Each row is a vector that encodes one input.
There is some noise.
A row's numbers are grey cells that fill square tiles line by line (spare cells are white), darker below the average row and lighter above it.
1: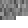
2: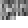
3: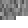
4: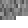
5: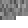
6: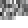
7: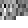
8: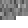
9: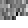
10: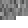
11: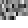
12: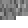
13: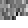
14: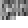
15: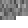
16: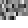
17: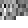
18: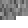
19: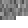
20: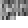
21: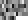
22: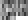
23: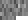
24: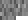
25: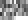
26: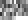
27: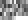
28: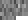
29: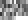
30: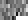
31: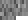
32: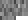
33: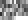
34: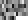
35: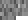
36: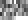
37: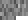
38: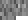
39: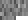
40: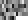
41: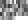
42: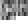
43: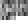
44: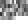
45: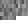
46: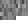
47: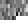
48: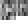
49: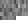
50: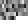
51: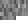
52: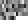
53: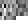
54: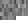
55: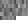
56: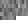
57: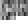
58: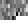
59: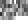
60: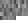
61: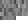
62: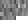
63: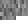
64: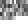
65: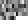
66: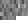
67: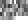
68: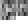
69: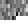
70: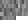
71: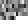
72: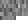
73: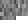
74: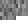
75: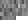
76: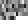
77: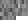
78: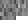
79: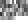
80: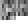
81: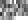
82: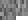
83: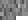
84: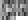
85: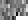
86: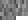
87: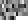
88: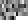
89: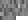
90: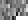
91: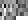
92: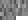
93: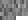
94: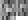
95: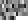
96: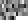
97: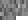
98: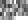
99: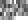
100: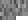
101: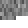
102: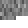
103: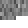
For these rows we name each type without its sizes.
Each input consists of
a point on a circle.
